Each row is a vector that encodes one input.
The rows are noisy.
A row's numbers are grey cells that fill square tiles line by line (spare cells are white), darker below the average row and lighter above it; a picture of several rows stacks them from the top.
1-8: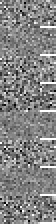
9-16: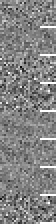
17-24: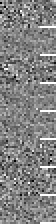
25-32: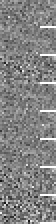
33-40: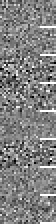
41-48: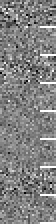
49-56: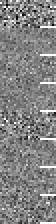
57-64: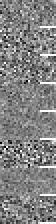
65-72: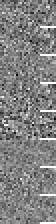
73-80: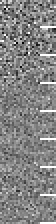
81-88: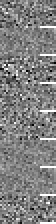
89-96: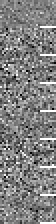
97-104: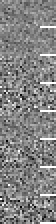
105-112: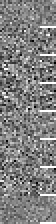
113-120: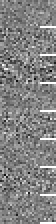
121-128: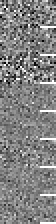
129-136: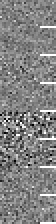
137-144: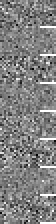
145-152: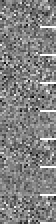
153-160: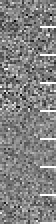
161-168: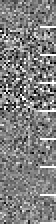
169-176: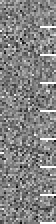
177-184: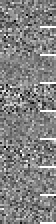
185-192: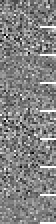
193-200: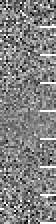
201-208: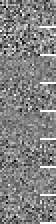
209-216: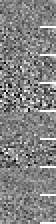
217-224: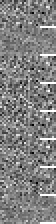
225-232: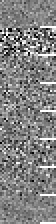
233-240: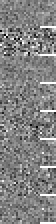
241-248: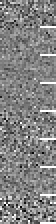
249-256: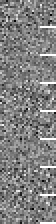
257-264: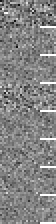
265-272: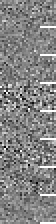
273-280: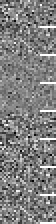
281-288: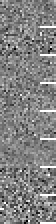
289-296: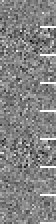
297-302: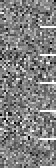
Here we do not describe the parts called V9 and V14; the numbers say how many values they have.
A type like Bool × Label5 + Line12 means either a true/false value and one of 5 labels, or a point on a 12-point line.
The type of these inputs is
Line5 × Line5 + (Line11 + V14) × V9 + Line12.
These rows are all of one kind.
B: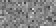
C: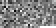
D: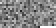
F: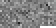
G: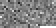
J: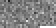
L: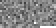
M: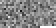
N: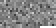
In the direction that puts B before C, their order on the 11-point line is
B, C, L, J, G, N, D, M, F.
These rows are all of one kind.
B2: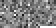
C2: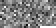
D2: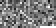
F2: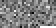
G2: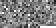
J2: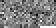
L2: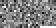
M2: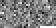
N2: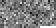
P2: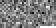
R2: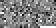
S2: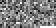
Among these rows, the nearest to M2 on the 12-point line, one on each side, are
C2 and D2.
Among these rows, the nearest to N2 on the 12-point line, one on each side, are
C2 and J2.
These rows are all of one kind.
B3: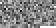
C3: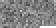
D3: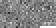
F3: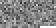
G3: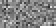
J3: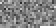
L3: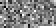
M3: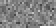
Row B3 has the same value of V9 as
F3 and J3.
